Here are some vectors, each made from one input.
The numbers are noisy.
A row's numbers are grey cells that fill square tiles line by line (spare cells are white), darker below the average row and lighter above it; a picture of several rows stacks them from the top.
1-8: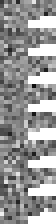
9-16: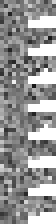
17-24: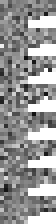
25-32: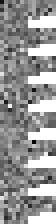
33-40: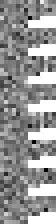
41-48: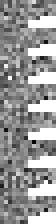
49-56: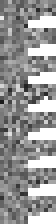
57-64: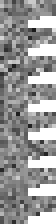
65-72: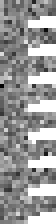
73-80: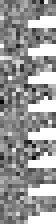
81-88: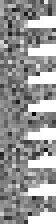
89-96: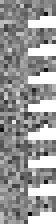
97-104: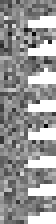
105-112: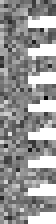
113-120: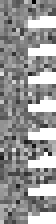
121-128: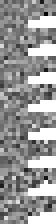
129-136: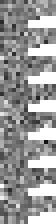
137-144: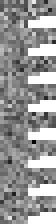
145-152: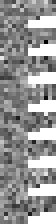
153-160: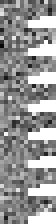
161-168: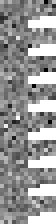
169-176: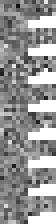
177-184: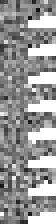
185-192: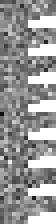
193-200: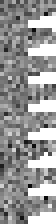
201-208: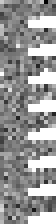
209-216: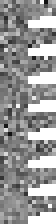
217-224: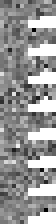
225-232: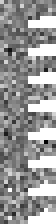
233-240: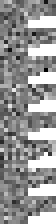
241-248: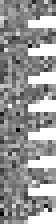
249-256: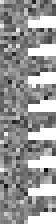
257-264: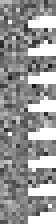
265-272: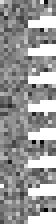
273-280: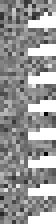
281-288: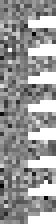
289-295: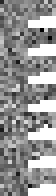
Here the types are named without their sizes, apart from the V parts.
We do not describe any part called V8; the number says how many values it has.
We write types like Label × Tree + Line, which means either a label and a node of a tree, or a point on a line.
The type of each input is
Line × List(Line + V8) × Tree.
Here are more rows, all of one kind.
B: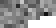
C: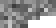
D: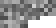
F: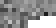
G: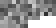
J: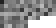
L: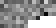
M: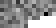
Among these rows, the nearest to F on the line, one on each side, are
J and L.
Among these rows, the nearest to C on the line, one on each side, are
G and M.
